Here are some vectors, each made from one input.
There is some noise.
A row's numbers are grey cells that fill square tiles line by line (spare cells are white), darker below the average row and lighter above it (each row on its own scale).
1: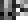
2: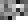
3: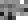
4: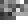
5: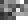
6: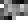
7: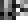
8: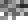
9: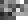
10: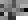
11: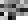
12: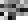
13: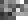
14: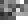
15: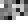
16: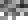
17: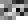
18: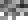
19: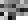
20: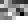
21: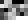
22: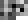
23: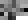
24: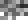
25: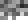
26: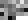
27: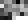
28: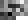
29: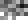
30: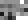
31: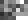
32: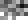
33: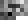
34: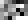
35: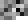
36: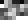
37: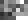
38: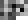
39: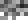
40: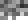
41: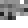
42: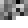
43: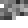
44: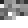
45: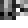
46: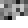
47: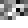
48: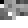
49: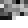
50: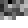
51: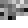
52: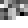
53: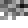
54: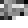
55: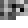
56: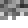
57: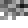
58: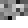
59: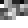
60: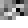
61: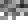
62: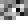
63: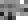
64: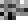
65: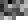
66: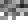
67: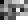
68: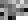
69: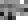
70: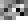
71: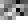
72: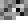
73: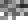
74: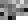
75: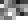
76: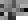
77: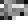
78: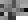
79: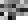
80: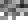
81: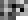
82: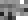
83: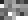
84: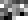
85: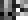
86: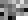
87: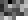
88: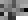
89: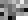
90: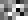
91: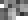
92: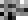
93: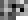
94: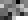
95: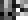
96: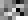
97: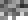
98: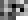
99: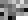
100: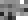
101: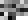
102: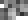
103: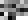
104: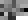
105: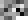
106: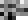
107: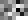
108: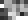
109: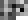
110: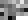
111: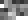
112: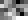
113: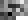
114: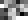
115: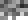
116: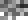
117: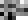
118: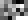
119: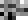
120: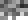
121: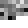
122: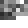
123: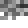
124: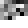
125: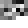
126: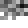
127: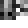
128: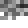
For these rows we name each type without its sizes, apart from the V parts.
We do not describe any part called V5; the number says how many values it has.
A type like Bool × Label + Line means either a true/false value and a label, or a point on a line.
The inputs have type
Line + List(Bool × V5).
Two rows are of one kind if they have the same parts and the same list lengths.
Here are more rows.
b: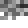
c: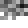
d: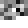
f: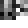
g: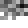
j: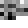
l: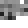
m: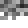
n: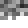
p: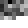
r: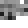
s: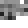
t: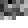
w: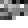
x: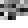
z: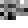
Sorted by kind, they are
b, c, g, m, n
d, w
f, j, l, r, s, x, z
p, t

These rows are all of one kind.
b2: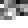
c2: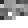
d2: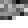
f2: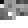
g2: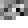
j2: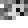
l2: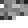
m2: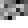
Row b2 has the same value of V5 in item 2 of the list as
f2 and m2.
